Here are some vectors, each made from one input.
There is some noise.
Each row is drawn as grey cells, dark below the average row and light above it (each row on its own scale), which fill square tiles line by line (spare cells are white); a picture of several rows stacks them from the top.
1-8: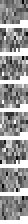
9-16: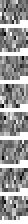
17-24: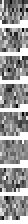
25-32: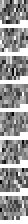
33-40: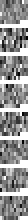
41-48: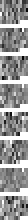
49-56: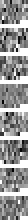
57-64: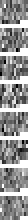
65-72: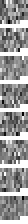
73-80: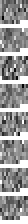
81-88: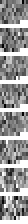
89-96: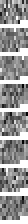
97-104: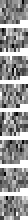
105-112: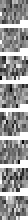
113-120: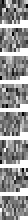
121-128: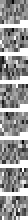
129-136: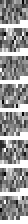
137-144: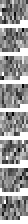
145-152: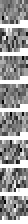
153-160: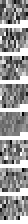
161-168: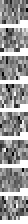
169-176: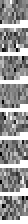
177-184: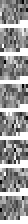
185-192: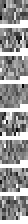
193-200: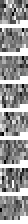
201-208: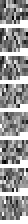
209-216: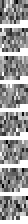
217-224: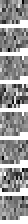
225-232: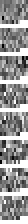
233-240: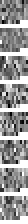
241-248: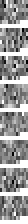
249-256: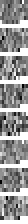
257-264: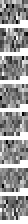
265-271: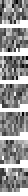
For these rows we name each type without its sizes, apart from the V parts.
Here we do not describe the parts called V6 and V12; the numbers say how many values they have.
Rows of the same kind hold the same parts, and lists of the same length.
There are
3 kinds of row.
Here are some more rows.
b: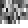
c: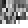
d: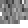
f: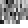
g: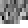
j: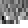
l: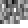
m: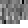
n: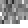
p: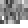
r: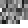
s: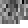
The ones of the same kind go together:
b, c
d, f, l, n, p
g, j, m, r, s

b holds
a value of V6 and a value of V12.
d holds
a label.
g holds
a label and a node of a tree.
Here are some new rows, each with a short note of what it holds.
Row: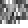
a value of V6 and a value of V12
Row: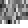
a value of V6 and a value of V12
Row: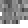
a label and a node of a tree
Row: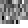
a label and a node of a tree
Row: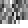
a value of V6 and a value of V12
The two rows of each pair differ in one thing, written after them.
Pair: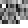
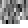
the node of the tree
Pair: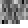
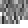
the label
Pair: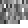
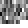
the node of the tree
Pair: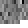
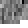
the label
